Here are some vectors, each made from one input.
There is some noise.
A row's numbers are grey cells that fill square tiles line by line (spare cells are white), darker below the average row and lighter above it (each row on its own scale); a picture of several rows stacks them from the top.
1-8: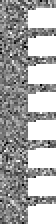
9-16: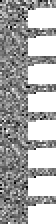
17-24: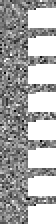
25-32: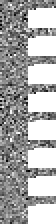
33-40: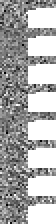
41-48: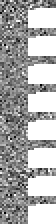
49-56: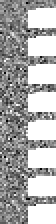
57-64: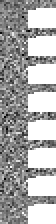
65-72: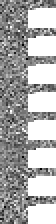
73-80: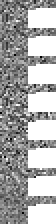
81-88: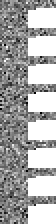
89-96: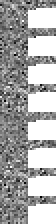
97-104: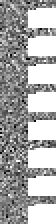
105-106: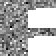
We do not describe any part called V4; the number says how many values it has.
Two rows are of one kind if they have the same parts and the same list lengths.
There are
2 kinds of row.
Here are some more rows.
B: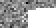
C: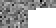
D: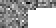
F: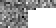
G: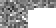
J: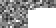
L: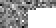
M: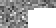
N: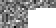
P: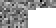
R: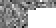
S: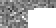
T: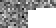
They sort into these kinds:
B, C, G, M, P, S
D, F, J, L, N, R, T

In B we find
a node of a 7-node tree and a value of V4.
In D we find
a point on a 7-point line and a value of V4.
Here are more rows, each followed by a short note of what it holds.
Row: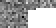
a point on a 7-point line and a value of V4
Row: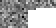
a point on a 7-point line and a value of V4
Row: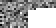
a point on a 7-point line and a value of V4
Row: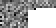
a point on a 7-point line and a value of V4
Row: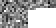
a point on a 7-point line and a value of V4
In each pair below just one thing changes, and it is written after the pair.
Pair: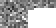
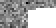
the value of V4
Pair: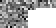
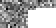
the node of the tree
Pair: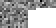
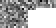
the value of V4
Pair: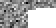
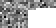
the value of V4
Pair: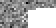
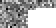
the value of V4
